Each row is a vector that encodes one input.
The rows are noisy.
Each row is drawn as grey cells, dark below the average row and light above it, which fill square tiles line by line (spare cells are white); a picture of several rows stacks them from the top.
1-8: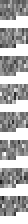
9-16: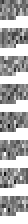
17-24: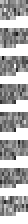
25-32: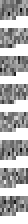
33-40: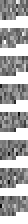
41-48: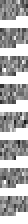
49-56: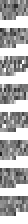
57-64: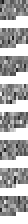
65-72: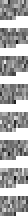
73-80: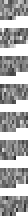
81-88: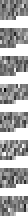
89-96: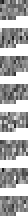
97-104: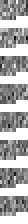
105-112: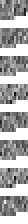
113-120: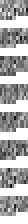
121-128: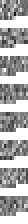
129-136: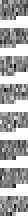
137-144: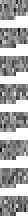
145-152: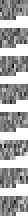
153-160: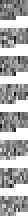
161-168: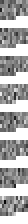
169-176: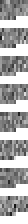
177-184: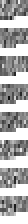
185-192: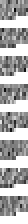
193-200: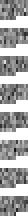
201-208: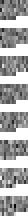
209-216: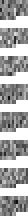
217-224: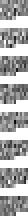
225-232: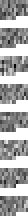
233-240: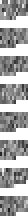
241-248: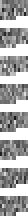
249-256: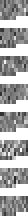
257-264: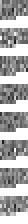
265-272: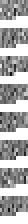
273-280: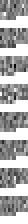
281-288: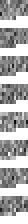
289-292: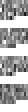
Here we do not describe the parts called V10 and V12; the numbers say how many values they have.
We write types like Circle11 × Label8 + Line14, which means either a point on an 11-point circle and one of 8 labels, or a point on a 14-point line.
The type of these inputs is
((Bool × Bool × Bool + Label7) × Tree8 + V10) × V12.
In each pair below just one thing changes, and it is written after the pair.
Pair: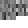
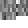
the value of V12
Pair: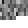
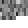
one of the three true/false values
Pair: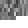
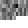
the node of the tree
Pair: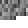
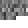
the value of V12
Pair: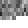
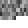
the node of the tree
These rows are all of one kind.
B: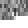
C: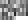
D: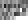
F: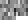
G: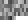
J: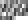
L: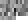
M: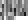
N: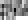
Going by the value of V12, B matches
C and F.
